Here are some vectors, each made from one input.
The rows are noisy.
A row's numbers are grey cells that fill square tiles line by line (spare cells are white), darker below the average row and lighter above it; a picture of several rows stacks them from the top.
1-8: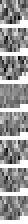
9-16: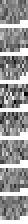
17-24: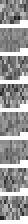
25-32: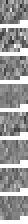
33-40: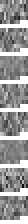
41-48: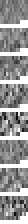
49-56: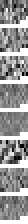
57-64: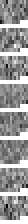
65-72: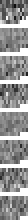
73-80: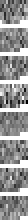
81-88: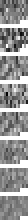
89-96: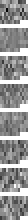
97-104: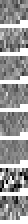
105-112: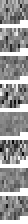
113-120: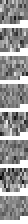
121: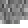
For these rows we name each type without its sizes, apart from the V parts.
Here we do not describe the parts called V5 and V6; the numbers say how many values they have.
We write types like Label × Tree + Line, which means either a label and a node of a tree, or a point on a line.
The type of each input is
Bool × Bool × Bool × V6 + Line + V5.
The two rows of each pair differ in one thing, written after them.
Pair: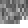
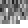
the value of V6
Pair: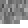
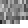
one of the three true/false values
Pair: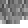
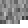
one of the three true/false values
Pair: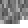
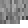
one of the three true/false values
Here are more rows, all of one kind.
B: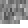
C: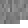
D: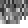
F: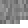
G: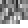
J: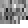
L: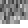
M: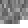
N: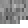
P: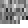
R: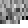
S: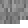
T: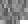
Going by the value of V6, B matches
J, R and T.
